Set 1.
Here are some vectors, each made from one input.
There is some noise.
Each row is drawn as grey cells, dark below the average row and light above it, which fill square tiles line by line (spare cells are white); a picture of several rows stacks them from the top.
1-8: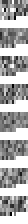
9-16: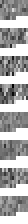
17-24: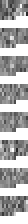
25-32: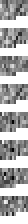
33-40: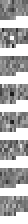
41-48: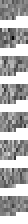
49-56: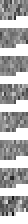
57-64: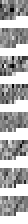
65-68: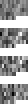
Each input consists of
either a fixed value, or a point on each of two 6-point lines and a true/false value.
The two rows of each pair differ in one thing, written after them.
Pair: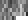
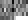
the true/false value
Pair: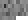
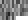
the true/false value
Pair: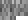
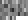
the true/false value
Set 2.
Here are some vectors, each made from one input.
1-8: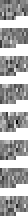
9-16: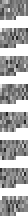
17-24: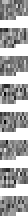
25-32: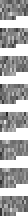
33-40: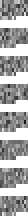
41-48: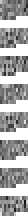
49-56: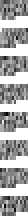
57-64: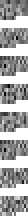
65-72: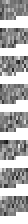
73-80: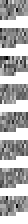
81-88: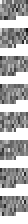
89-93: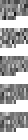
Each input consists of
a node of an 11-node tree, together with either a point on an 11-point circle, or a fixed value.
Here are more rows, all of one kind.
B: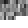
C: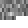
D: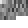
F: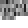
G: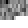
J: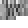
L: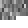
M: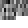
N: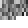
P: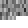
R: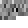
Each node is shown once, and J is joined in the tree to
R.
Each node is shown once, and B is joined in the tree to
F and G.
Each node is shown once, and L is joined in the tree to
N and P.
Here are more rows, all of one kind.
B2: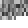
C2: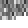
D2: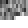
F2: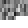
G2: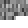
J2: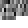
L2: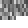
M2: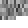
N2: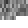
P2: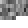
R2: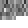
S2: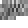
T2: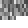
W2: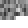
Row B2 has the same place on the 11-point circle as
F2, S2 and W2.
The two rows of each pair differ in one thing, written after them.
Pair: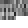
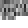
the place on the 11-point circle
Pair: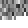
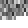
the place on the 11-point circle
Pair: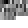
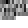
the place on the 11-point circle
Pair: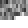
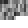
the node of the tree
